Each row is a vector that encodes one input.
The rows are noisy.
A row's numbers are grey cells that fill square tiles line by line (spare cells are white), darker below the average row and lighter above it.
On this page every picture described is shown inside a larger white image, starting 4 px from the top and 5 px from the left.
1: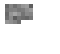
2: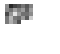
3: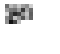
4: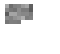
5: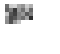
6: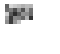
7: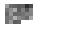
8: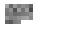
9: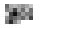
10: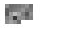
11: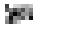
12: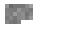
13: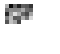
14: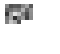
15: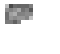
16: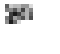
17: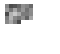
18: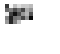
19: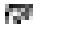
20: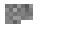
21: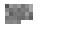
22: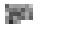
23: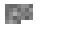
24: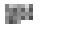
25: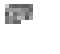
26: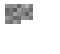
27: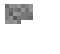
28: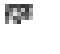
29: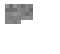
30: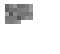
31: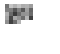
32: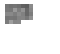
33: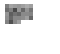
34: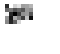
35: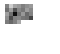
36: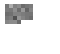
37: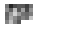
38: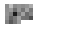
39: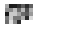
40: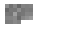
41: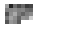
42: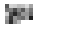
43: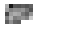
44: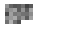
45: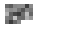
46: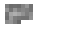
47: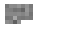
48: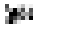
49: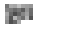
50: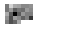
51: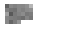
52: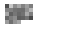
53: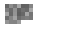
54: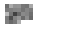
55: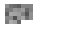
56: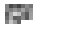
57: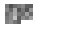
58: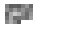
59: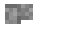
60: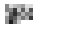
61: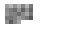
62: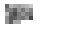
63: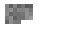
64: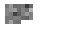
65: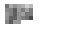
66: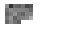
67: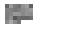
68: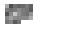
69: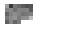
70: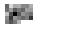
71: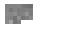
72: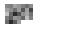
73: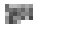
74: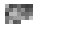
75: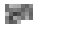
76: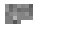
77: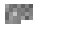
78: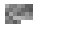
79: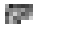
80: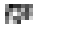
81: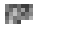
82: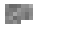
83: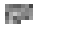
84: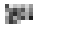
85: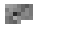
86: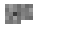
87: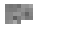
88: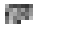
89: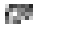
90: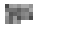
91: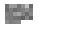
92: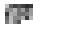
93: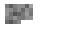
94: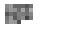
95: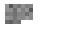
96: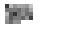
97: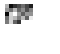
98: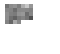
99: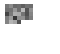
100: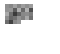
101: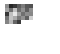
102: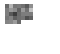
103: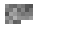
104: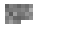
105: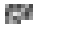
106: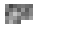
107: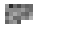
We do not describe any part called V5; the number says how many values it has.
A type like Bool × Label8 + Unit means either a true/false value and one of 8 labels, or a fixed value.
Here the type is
(Bool × Bool × Bool × Bool + V5) × Tree7.
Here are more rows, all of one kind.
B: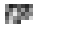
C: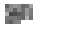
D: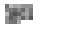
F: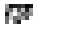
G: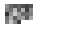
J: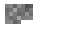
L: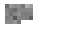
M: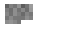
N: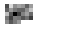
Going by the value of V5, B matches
C, L and M.
